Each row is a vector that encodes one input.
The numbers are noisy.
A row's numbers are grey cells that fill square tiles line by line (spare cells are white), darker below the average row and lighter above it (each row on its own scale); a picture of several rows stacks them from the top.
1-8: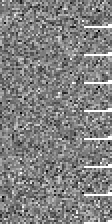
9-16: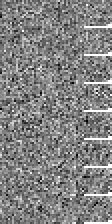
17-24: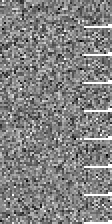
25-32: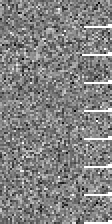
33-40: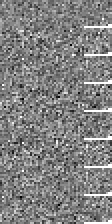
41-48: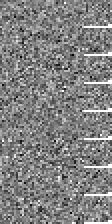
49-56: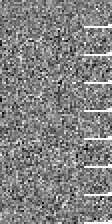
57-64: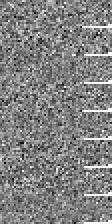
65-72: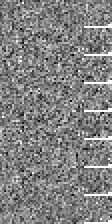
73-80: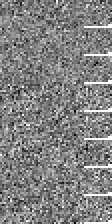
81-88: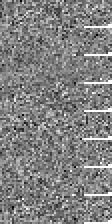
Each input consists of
either a point on a 5-point circle and a true/false value, or a point on a 6-point line.
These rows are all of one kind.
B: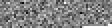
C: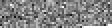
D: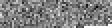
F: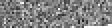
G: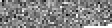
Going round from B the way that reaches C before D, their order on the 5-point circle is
B, C, F, D, G.
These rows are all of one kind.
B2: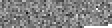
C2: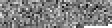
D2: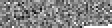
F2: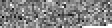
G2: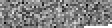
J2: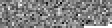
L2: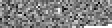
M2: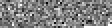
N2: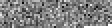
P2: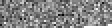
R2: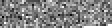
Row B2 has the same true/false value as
D2, F2, P2 and R2.
